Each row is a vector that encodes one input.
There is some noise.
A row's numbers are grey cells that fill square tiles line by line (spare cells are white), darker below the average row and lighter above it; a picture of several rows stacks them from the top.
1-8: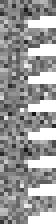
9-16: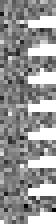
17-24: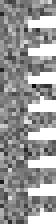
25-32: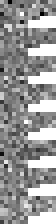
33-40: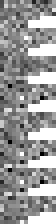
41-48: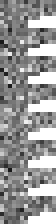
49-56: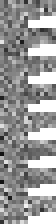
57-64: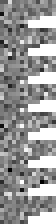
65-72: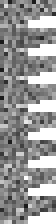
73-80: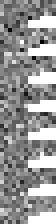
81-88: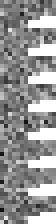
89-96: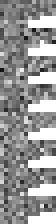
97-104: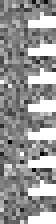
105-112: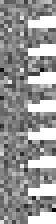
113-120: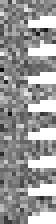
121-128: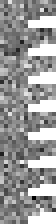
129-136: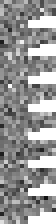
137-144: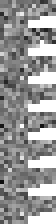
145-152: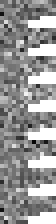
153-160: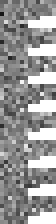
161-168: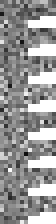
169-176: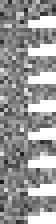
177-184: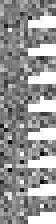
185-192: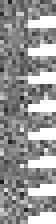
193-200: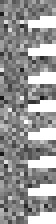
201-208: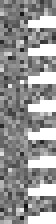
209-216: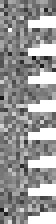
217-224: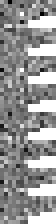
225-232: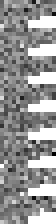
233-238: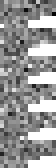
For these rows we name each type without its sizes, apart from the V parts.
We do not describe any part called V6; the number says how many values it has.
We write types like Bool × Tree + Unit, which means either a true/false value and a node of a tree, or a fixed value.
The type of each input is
List(Line) × V6.
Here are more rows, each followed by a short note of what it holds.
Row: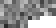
a value of V6, together with a list of one item
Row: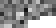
a value of V6, together with a list of one item
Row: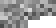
a value of V6, together with a list of one item
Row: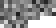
a value of V6, together with a list of two items
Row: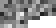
a value of V6, together with a list of one item
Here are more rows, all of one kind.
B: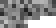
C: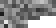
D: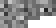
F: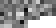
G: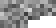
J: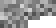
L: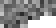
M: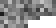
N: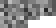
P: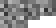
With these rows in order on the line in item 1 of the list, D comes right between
M and P.
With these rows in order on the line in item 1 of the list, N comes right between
B and P.
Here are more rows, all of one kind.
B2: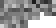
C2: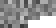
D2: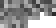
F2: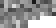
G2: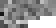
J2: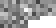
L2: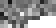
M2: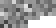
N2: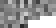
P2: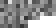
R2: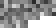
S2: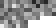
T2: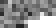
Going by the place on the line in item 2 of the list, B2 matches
M2 and T2.
